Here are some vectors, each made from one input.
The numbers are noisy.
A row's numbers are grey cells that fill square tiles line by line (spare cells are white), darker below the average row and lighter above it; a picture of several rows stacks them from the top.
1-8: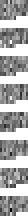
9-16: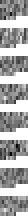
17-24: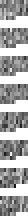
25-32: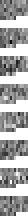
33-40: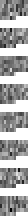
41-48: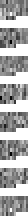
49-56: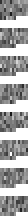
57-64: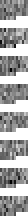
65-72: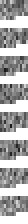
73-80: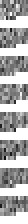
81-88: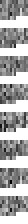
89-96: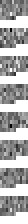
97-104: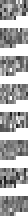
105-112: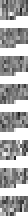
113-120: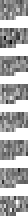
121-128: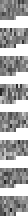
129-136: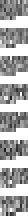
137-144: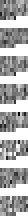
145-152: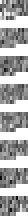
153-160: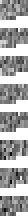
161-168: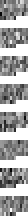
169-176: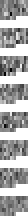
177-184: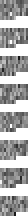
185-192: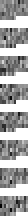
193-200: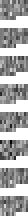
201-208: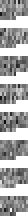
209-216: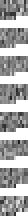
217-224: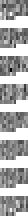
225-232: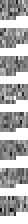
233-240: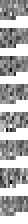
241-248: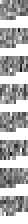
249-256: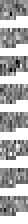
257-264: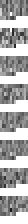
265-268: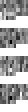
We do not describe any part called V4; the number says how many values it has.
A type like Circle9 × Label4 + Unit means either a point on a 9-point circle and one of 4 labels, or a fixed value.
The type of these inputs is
Bool × (Line14 + List2(V4)).
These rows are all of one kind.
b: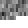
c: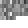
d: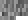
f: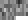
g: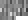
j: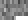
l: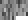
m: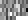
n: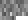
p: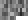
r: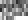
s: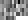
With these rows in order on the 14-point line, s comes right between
b and g.
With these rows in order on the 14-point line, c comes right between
j and r.
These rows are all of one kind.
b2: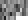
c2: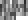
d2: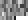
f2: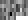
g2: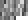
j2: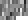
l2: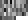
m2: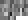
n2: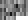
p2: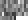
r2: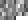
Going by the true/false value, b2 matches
f2, l2, m2 and n2.
